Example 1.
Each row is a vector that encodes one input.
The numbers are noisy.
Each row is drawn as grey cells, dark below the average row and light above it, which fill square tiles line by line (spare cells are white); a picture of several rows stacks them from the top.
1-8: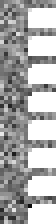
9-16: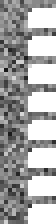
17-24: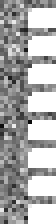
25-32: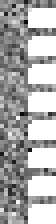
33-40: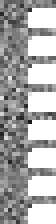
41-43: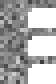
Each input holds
a point on each of two 6-point lines.
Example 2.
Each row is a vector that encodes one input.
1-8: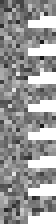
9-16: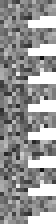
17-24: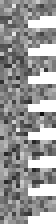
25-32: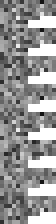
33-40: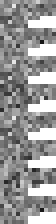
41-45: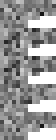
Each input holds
a point on a 6-point line.
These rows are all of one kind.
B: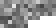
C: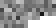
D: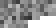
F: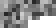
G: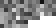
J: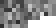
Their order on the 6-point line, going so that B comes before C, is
G, J, D, B, C, F.
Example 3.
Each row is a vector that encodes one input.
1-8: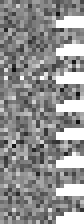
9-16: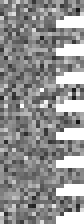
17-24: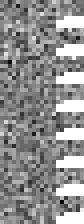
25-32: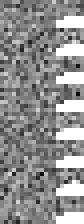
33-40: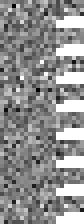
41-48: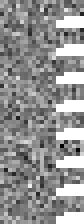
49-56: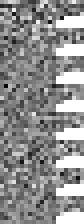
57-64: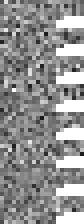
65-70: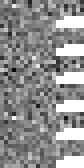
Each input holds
a point on a 13-point line.
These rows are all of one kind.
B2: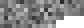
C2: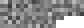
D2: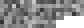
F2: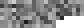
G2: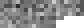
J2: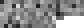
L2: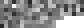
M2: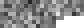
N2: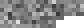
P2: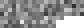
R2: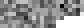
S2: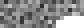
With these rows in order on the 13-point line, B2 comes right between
L2 and S2.
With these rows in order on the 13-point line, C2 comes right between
F2 and N2.
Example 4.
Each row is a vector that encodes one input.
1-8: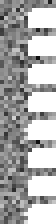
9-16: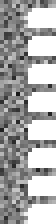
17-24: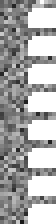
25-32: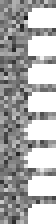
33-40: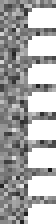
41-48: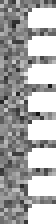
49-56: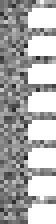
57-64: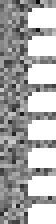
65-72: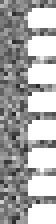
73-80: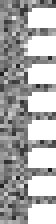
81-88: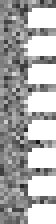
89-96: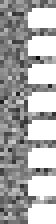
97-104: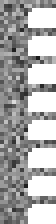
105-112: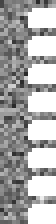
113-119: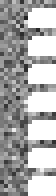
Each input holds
one of 11 labels.
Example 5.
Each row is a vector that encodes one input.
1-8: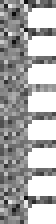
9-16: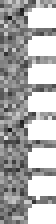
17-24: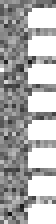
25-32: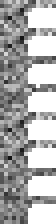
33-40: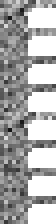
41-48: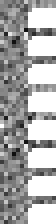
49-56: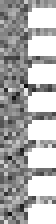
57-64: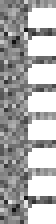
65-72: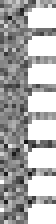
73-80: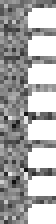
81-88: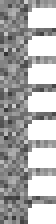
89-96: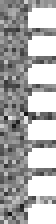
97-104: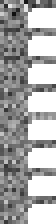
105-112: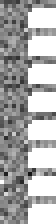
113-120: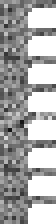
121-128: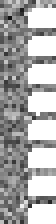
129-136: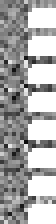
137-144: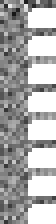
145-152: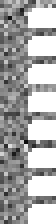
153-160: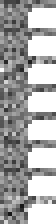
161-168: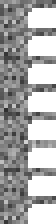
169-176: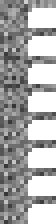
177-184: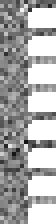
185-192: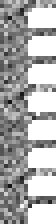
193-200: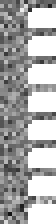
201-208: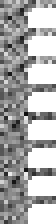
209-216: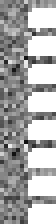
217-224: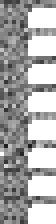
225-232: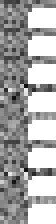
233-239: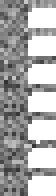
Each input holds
three true/false values.
